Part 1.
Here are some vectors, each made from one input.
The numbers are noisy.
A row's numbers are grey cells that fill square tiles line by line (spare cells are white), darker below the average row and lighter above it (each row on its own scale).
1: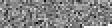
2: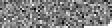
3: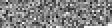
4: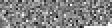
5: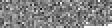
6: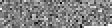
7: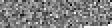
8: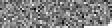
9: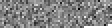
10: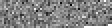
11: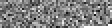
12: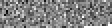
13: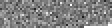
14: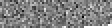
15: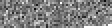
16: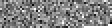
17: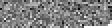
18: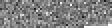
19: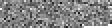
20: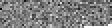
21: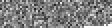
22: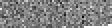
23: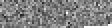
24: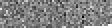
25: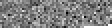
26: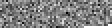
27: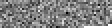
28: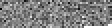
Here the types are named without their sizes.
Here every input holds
three true/false values.
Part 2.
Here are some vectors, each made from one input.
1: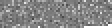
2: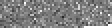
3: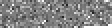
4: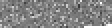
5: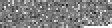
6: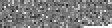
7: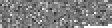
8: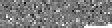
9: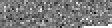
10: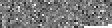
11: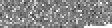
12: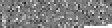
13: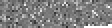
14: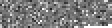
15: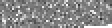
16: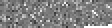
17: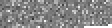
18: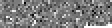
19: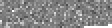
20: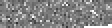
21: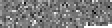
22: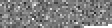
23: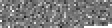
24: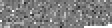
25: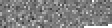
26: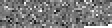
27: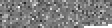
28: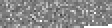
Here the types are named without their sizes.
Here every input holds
three true/false values.
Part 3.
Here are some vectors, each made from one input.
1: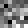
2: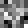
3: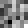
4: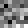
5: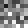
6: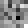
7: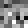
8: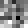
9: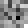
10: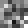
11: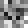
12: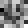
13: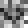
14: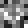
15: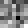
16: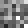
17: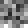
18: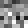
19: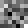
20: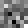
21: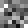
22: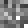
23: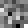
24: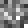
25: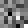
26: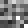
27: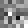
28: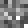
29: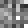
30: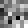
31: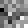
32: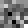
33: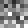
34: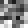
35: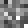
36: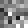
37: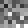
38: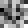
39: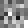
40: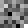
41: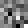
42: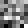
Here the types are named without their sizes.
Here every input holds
three true/false values.
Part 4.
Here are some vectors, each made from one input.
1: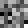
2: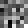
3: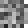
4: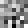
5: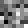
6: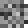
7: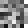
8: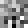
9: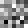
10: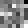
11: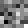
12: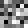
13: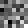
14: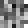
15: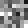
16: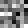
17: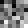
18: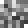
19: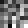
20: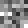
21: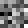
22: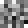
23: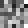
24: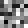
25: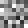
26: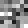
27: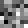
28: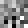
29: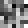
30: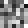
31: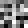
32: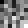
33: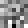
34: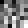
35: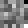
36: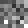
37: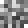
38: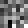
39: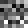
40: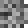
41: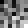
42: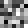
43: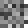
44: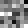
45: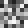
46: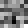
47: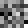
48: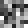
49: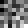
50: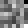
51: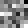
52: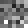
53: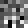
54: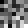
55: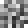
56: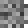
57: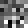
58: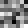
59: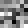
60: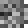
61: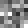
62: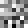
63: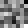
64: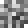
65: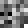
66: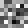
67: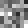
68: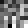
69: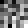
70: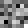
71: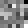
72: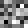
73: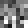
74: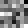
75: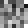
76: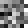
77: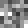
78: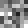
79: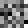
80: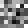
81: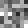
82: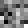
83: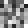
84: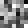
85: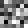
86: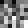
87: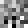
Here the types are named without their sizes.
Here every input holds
three true/false values.
